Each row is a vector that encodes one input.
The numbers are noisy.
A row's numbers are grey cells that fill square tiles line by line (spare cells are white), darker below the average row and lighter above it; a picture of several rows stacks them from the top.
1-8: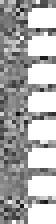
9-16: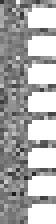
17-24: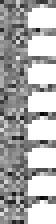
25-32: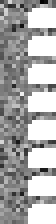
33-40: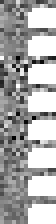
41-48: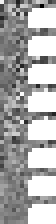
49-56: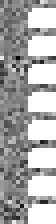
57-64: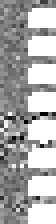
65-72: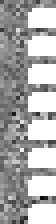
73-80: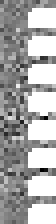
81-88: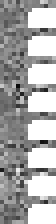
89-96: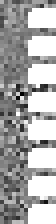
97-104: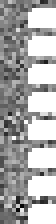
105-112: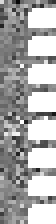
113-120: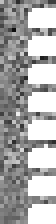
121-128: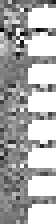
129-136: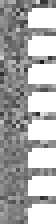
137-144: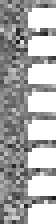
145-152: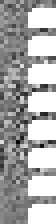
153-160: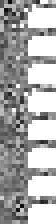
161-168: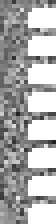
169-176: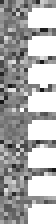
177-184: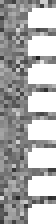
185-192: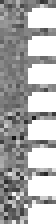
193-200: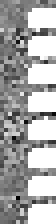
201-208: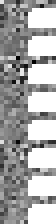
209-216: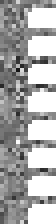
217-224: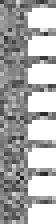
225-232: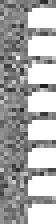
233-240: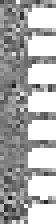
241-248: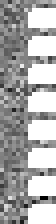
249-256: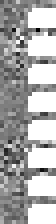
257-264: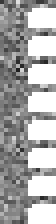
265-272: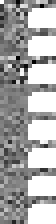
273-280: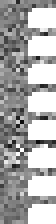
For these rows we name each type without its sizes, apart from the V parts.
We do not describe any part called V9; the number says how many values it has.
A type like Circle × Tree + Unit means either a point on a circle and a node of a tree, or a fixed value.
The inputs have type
Line × V9 + Tree × Tree × (Tree + Unit).
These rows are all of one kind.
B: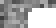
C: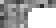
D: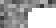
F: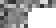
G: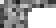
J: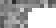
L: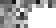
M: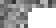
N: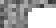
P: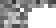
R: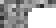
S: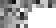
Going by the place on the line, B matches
C, D and S.
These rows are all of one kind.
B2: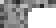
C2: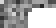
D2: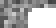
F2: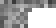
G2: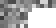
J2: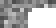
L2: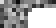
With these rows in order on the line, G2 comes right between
B2 and C2.
